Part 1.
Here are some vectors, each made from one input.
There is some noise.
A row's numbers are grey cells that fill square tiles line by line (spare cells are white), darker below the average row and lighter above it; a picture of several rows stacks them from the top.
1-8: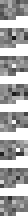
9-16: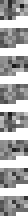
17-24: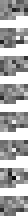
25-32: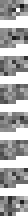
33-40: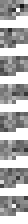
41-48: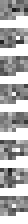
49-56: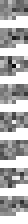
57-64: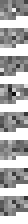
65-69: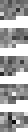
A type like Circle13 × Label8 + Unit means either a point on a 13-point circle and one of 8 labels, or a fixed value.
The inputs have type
Circle5 × Circle6.
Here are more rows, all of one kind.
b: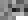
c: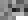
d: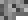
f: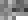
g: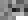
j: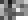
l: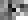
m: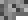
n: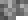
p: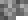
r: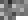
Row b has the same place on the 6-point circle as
c, g and l.
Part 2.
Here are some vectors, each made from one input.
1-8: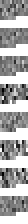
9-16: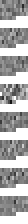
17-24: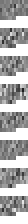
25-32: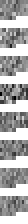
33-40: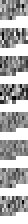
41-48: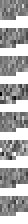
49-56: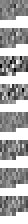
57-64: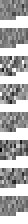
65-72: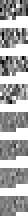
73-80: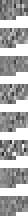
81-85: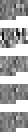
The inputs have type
List2(Line7).
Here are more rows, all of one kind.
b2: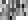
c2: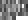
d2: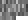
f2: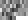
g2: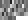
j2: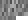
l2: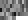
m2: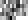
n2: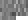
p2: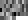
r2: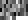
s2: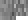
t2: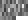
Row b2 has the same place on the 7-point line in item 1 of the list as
c2 and t2.
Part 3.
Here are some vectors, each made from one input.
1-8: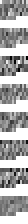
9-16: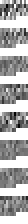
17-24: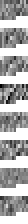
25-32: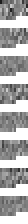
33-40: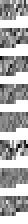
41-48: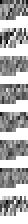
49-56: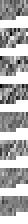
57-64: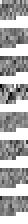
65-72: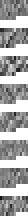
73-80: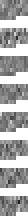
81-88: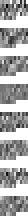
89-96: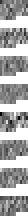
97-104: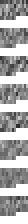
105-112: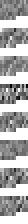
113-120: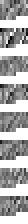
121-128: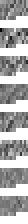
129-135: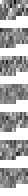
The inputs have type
Label8 × Line8.
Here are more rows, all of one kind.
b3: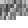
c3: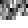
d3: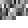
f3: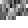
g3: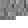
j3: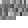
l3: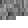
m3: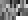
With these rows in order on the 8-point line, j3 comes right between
f3 and g3.
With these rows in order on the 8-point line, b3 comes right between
c3 and l3.
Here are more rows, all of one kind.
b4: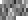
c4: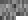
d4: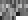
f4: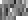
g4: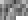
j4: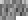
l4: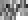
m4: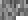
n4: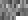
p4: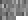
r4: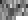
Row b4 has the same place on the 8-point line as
f4 and m4.
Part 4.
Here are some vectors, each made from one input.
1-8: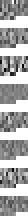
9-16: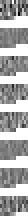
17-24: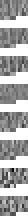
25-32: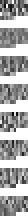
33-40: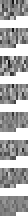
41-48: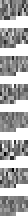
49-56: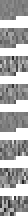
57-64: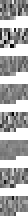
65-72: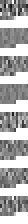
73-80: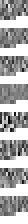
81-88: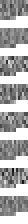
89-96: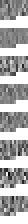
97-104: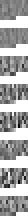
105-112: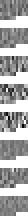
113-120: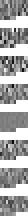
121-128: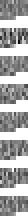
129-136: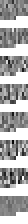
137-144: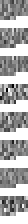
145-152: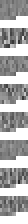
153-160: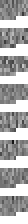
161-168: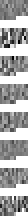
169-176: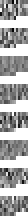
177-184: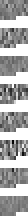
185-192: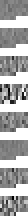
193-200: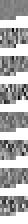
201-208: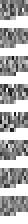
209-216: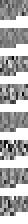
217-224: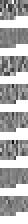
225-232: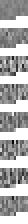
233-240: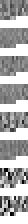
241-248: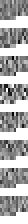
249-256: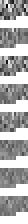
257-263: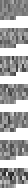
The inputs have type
Label7 × Label7 + Unit.
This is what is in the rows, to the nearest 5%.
About 5% of them hold a fixed value. The rest hold two labels (each one of 7).
